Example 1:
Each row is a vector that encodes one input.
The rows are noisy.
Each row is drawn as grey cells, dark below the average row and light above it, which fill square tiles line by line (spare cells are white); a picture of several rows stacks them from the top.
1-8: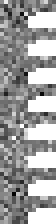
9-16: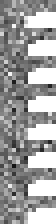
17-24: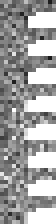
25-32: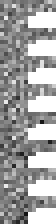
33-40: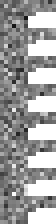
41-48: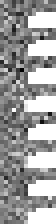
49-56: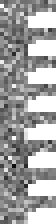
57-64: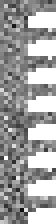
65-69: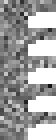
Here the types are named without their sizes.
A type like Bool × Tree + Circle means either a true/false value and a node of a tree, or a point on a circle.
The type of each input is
Line.
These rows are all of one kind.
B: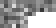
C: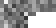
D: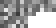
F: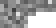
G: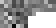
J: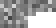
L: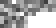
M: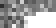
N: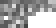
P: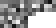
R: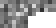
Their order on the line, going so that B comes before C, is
D, N, J, F, L, M, B, R, P, G, C.
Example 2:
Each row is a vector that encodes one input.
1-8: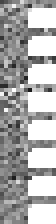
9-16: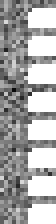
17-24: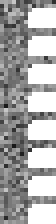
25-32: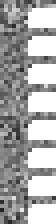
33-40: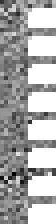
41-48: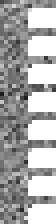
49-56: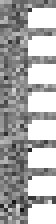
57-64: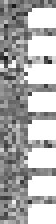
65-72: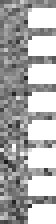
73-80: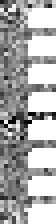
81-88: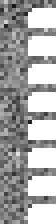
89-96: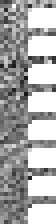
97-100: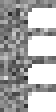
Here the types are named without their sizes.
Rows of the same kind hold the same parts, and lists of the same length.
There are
2 kinds of row.
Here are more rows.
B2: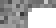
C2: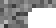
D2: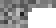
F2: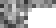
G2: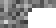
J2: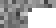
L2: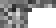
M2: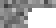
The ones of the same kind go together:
B2, C2, D2, G2, J2, L2, M2
F2

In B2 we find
three true/false values.
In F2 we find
a fixed value.
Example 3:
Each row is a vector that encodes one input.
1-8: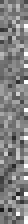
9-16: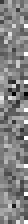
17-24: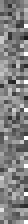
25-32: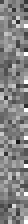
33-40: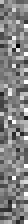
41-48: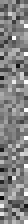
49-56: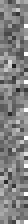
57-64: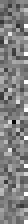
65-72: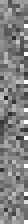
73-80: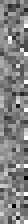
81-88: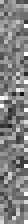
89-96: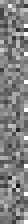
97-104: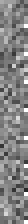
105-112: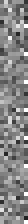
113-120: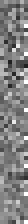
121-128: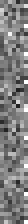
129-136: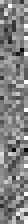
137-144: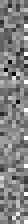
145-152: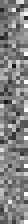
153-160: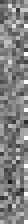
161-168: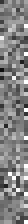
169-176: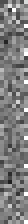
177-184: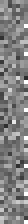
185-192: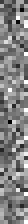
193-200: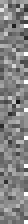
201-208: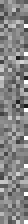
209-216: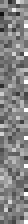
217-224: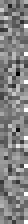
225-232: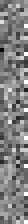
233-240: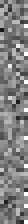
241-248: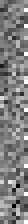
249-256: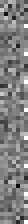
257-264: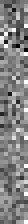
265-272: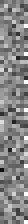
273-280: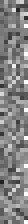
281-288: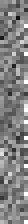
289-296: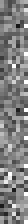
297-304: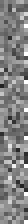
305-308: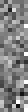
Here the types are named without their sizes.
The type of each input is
Label.
